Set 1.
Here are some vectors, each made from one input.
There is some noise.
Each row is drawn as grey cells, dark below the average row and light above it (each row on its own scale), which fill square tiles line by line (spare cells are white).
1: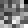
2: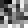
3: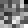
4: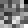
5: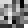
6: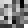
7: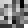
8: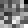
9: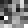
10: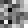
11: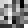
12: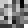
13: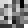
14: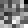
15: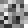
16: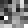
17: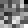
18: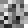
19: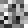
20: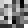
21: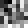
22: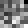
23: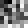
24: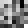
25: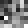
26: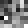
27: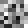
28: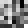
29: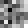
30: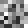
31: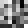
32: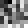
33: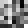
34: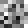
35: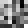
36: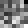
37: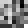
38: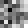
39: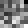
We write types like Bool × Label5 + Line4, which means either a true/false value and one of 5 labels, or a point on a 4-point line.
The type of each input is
Line6.
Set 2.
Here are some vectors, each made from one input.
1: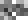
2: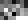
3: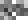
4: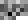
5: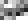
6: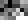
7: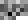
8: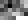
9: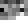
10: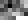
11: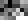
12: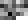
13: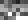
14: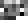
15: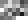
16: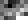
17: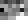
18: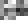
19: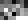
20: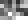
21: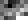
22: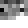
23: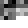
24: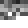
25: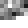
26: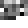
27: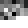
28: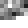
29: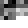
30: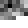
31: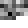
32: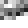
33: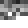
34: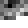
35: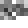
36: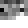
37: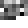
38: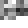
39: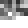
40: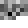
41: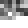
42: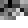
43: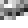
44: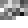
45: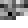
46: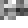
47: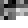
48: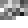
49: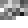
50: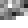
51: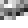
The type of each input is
Bool × Bool × Bool × Bool.
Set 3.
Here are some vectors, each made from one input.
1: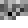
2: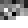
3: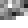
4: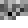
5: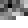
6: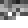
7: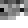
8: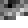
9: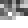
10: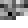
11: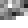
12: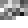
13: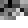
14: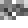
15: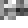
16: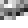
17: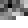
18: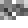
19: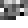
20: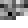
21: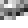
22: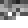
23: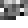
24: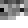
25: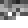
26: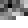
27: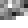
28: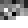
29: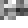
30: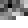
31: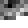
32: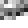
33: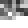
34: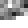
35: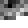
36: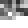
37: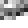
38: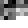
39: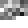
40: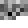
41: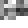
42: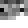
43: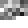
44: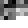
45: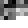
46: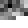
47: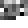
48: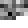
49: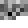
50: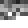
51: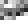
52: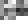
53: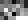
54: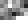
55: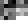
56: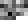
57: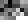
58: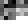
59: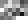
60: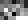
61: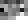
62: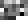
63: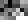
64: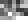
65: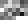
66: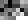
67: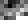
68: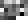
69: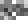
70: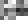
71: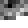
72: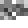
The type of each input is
Bool × Bool × Bool × Bool.
